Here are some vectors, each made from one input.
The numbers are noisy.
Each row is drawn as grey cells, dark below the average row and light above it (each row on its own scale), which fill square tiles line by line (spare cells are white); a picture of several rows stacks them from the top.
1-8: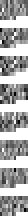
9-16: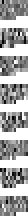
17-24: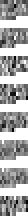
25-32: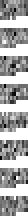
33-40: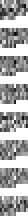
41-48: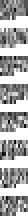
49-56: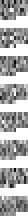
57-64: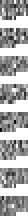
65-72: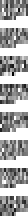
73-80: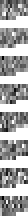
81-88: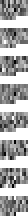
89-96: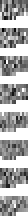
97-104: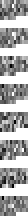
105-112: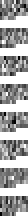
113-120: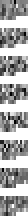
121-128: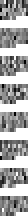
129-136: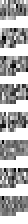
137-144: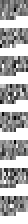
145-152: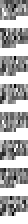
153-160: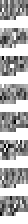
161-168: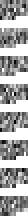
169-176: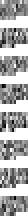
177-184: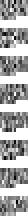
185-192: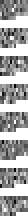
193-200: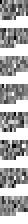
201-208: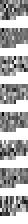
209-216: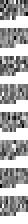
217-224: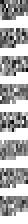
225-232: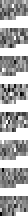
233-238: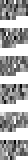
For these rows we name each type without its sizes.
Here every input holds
either a point on a circle, or a point on a line and four true/false values.
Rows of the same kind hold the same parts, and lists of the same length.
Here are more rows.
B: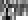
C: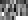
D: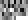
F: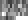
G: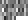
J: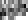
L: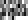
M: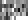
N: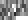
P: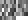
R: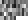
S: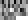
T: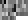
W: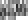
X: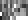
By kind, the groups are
B, C, D, F, G, M, P, R, S, T, X
J, L, N, W

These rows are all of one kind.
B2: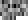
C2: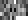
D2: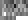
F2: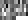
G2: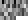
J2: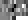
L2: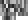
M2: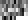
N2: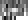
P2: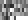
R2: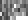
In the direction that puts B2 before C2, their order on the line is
G2, B2, M2, N2, L2, P2, R2, C2, F2, J2, D2.
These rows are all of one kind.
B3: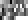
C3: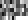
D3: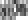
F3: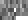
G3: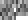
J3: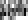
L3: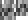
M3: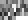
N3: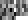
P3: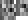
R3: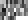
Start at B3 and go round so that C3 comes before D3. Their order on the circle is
B3, F3, N3, C3, P3, J3, L3, D3, G3, M3, R3.
